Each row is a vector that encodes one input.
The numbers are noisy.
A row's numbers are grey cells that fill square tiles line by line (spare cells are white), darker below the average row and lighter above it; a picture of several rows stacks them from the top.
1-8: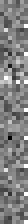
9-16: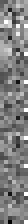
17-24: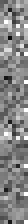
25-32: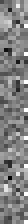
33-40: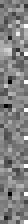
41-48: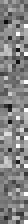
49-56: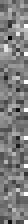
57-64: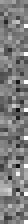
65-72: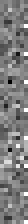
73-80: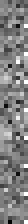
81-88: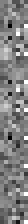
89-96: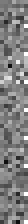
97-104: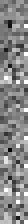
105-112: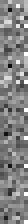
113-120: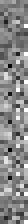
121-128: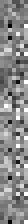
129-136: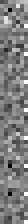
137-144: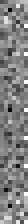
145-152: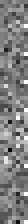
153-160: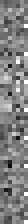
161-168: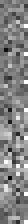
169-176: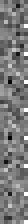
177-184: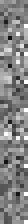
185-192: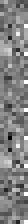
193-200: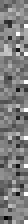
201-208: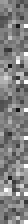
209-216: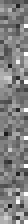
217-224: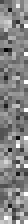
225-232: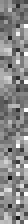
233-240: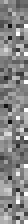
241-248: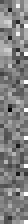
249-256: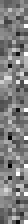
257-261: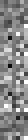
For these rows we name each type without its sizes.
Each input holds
a label, together with either a fixed value, or three true/false values.
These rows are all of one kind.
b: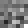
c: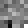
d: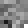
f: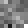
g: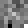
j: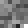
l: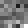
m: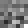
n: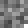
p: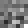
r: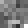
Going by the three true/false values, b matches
m and p.
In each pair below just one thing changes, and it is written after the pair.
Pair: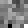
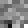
one of the three true/false values
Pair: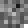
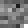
the label
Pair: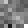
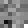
one of the three true/false values
